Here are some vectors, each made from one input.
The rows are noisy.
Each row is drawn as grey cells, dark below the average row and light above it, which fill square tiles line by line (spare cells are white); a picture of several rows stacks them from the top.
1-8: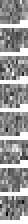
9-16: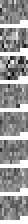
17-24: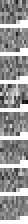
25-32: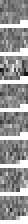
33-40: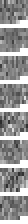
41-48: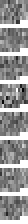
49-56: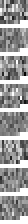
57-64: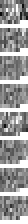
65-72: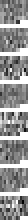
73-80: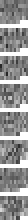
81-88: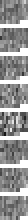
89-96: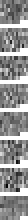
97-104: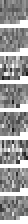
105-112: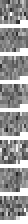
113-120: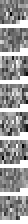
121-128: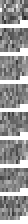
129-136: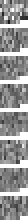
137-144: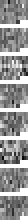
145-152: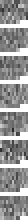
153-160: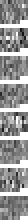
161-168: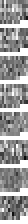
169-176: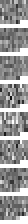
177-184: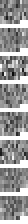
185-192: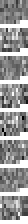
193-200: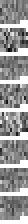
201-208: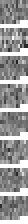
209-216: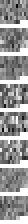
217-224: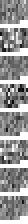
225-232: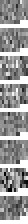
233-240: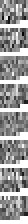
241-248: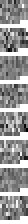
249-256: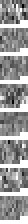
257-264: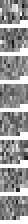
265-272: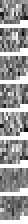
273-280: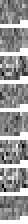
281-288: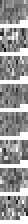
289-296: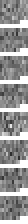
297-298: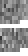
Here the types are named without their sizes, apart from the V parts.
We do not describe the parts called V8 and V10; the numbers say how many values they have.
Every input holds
either a value of V8 and a value of V10, or a list of points on a circle.
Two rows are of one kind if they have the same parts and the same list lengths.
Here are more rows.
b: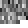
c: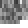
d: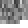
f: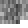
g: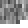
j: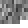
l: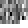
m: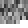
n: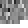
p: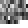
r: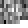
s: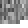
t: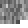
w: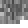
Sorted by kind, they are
b, j, m, w
c, d, f, g, l, n, s, t
p
r

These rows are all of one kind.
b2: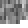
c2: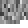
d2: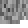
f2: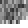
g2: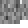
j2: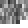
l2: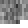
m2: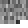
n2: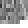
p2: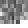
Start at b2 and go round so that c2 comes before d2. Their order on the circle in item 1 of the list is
b2, n2, j2, m2, p2, l2, g2, c2, d2, f2.
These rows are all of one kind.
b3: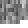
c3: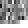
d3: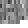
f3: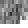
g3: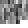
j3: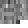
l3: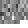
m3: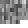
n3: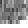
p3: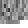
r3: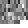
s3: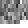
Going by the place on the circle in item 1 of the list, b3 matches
c3 and g3.
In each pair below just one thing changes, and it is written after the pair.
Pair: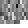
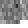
the place on the circle in item 1 of the list
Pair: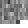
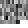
the place on the circle in item 1 of the list
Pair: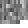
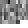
the place on the circle in item 2 of the list
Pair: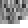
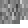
the place on the circle in item 2 of the list
